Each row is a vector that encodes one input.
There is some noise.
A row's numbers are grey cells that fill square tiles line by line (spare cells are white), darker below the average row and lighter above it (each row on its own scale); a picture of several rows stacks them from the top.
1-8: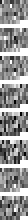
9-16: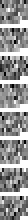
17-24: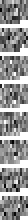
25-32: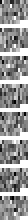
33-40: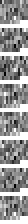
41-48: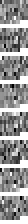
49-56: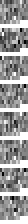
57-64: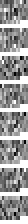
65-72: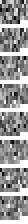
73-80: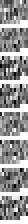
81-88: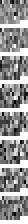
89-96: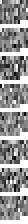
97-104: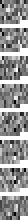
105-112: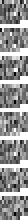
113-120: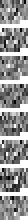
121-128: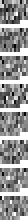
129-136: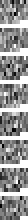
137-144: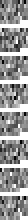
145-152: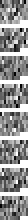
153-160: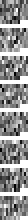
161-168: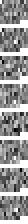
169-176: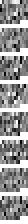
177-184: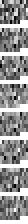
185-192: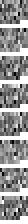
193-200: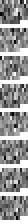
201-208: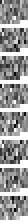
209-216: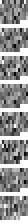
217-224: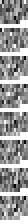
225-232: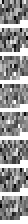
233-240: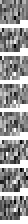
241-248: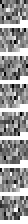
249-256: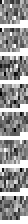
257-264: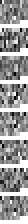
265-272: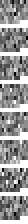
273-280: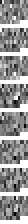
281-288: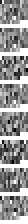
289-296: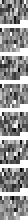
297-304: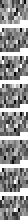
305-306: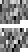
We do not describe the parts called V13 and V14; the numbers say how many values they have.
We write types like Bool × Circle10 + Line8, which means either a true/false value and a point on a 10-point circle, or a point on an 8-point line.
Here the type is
Line7 × V13 × V14 + Line12.
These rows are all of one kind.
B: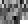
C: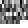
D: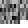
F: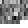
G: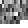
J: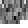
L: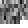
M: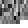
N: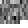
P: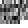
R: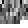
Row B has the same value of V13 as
J, L, N and P.
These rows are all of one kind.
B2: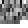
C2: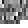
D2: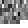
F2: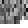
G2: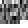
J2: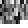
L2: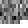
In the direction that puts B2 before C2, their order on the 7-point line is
L2, J2, G2, F2, D2, B2, C2.
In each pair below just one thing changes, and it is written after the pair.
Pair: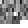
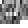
the value of V14
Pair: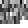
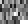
the value of V13
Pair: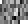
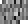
the place on the 7-point line
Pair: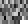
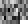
the value of V13
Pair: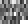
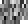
the value of V13
